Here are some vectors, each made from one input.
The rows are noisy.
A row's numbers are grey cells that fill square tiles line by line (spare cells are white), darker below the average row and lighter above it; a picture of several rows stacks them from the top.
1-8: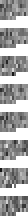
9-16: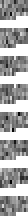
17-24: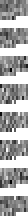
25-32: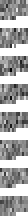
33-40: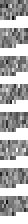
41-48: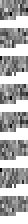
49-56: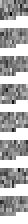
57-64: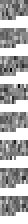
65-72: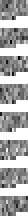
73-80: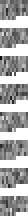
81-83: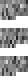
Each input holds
a true/false value, together with either a point on a 6-point line, or a point on a 7-point line.
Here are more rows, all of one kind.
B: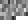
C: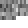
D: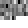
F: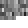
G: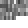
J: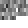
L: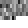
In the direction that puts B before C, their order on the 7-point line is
B, J, C, G, F, D, L.
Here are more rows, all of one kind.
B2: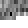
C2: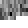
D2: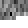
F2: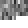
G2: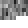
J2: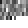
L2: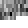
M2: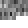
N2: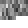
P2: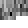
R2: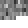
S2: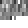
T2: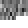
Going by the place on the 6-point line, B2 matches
D2, M2 and T2.
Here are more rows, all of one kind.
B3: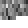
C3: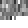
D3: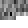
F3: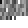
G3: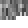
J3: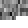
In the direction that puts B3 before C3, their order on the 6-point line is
J3, D3, G3, B3, C3, F3.
